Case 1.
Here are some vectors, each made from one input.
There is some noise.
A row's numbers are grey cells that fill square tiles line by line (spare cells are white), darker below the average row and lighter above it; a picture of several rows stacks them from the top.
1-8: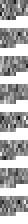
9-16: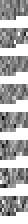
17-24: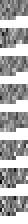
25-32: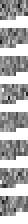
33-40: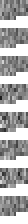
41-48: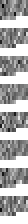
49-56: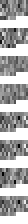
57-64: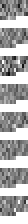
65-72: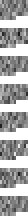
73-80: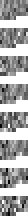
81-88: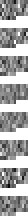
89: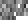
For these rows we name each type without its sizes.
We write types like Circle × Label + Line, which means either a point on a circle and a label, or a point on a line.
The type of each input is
Line.
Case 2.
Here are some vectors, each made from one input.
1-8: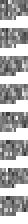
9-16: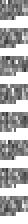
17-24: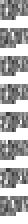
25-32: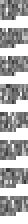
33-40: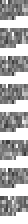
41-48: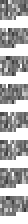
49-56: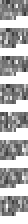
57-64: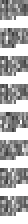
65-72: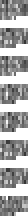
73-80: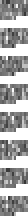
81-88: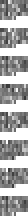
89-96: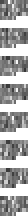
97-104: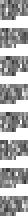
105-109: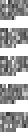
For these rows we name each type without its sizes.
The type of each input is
Circle.
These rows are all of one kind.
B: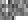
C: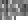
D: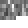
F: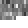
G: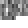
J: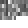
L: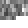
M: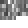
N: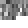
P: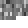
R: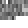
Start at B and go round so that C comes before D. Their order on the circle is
B, G, N, P, F, C, J, M, D, L, R.
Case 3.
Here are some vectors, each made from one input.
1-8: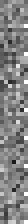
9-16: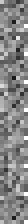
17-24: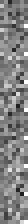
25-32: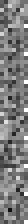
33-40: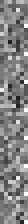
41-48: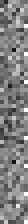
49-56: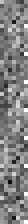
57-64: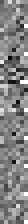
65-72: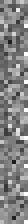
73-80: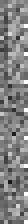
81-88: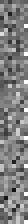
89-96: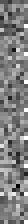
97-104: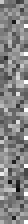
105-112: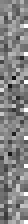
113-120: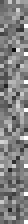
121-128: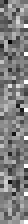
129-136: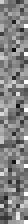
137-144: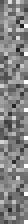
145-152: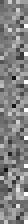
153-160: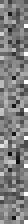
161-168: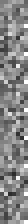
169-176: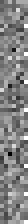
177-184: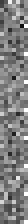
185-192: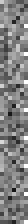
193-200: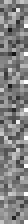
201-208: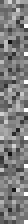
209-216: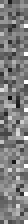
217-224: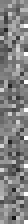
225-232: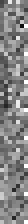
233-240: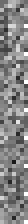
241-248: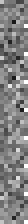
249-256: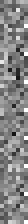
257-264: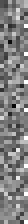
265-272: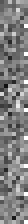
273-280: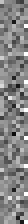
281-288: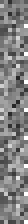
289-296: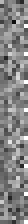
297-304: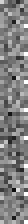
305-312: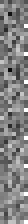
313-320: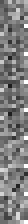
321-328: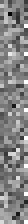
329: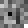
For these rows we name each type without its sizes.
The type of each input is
Label.
